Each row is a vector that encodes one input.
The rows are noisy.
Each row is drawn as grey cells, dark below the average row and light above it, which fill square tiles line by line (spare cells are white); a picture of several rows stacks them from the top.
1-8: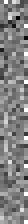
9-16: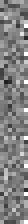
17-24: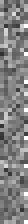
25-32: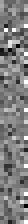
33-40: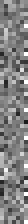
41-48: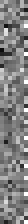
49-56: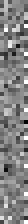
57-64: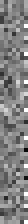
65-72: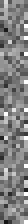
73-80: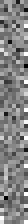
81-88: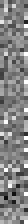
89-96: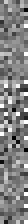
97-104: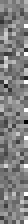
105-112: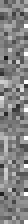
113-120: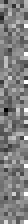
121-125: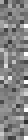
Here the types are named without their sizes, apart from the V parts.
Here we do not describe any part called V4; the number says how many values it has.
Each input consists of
a list of items, each a true/false value and a value of V4.
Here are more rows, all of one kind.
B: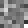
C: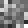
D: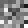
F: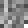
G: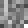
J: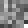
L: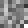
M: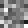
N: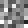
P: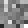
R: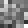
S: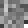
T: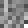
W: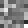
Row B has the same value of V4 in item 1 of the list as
M, S and W.
